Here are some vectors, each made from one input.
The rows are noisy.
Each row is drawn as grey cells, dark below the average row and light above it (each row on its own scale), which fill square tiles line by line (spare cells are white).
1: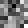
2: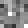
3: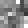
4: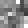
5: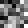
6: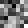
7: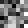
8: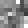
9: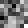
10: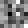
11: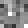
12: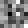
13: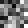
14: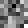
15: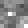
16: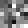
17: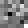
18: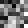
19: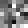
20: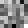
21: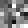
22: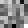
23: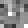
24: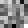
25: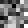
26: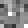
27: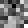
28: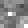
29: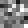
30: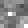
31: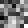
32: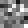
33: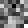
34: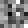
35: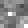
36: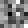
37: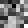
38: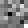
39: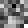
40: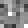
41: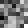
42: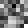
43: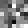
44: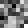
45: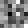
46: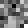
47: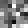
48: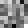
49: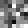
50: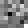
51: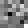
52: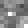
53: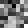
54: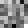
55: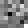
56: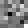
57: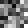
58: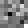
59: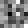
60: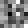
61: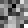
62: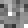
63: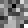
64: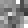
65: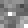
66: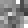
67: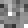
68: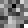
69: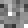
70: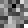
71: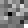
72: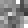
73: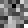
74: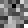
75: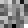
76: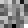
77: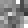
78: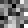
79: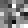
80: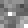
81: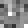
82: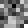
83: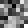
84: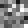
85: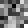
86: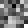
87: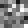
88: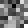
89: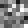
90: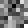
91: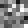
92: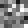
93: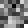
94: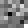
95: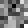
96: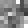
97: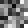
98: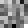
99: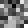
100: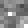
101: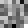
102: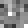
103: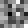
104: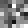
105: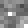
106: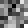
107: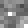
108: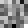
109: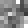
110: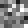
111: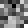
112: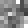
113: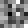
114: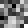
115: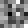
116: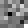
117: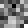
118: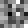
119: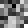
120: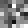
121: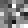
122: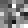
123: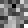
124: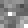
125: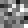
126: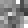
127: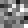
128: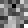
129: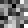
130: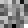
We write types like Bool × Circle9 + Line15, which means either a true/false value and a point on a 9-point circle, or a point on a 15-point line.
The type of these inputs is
Bool × Bool × Bool + Line4 × Line4 × Line4.
